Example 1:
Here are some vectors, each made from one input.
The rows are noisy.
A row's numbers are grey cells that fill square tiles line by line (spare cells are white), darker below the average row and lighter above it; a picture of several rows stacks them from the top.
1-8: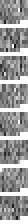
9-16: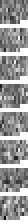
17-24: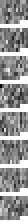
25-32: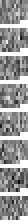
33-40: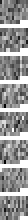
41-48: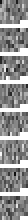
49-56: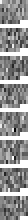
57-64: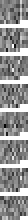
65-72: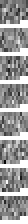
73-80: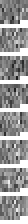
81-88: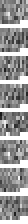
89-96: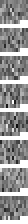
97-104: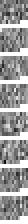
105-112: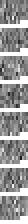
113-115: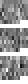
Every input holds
one of 9 labels, together with either a fixed value, or three true/false values.
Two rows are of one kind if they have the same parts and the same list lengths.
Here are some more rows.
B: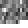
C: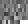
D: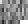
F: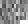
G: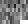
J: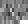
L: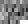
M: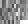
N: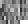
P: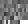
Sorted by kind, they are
B, C, G, J, L, P
D, F, M, N

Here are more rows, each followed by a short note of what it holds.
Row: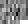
one of 9 labels and three true/false values
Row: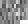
one of 9 labels
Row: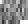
one of 9 labels
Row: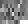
one of 9 labels and three true/false values
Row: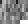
one of 9 labels and three true/false values
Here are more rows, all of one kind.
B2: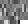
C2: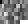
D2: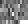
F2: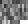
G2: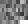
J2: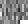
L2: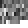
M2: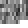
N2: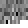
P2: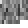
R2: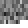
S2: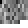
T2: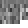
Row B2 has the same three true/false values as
C2, F2, L2 and S2.
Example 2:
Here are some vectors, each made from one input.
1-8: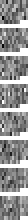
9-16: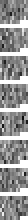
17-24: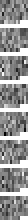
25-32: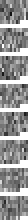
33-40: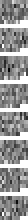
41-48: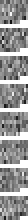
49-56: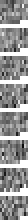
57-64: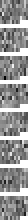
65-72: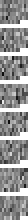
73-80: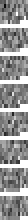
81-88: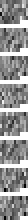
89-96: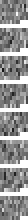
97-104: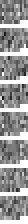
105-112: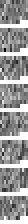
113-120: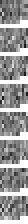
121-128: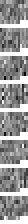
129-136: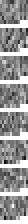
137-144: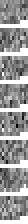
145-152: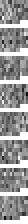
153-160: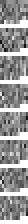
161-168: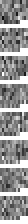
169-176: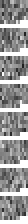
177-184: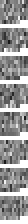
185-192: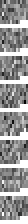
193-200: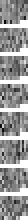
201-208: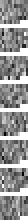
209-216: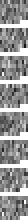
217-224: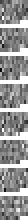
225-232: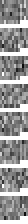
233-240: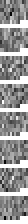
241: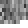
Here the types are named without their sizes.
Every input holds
a point on each of two circles.
